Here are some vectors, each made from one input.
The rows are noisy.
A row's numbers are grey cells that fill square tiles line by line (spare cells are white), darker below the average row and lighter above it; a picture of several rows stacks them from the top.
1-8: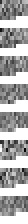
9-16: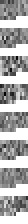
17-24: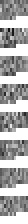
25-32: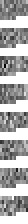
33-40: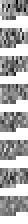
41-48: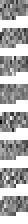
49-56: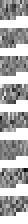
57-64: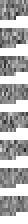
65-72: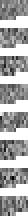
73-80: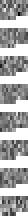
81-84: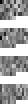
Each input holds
a true/false value, together with a list of up to two points on a 4-point line.
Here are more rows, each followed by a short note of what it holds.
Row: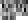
a true/false value, together with the empty list
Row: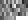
a true/false value, together with the empty list
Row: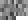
a true/false value, together with the empty list
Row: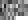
a true/false value, together with a list of two items
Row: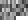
a true/false value, together with the empty list
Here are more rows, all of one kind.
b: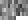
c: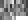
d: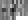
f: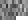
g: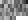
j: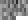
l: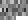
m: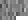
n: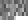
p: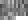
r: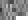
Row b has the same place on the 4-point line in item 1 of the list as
c, l, n and p.
